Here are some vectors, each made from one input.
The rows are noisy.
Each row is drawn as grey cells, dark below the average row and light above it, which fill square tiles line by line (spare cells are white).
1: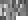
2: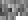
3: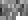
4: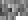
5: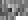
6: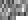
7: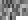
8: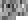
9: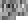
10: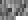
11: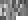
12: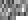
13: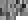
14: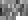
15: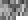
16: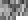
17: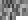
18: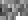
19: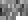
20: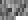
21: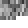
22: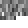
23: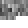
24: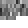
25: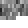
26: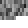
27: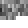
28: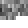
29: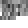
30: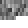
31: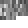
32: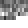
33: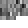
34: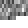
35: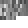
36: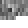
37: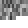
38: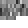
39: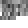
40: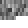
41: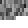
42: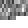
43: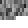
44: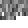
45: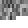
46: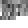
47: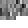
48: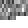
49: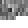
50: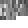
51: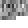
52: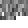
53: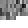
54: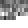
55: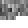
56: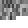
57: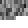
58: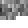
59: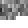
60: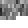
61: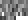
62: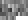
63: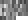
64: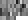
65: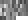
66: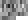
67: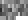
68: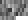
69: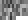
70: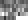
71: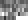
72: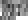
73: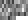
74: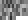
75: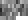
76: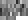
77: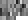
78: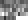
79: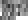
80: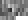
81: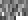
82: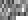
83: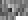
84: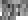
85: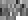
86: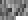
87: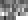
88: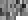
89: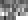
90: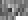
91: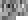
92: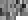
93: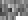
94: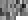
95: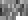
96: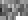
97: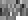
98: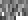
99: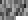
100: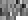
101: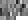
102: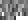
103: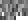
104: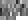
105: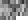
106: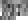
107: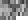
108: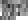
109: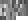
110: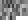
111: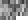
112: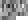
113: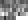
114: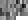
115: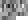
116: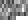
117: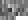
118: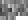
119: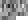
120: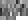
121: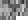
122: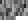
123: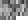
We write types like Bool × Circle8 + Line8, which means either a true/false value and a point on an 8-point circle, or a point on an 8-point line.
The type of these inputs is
Label8 + Line9.
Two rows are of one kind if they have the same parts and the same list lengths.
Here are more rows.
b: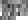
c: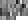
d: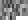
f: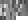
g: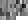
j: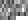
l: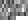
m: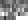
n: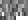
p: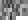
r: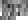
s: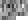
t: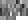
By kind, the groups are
b, d, f, j, l, m, n, p, r, s
c, g, t

